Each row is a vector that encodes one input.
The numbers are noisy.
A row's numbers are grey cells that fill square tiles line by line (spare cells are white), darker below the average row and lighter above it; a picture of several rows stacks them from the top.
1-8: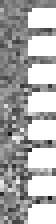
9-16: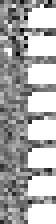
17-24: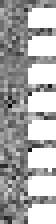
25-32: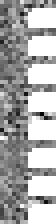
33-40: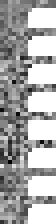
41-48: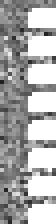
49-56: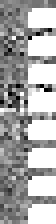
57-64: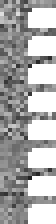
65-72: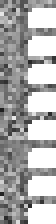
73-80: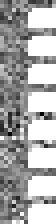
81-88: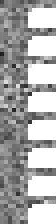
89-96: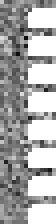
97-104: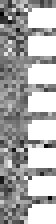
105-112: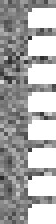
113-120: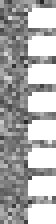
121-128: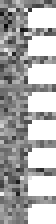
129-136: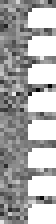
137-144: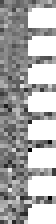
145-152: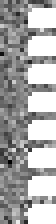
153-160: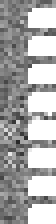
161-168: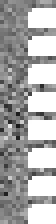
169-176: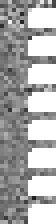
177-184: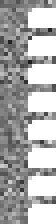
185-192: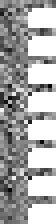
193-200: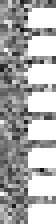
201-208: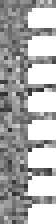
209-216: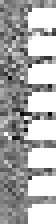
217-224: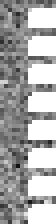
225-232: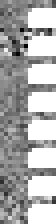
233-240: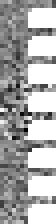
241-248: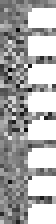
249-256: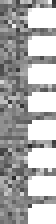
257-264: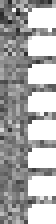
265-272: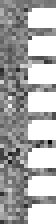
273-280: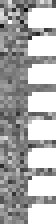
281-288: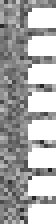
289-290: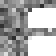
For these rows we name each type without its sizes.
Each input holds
a list of points on a circle.
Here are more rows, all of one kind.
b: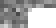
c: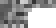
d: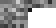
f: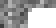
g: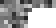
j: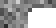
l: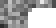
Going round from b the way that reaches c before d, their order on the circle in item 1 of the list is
b, j, l, f, c, d, g.
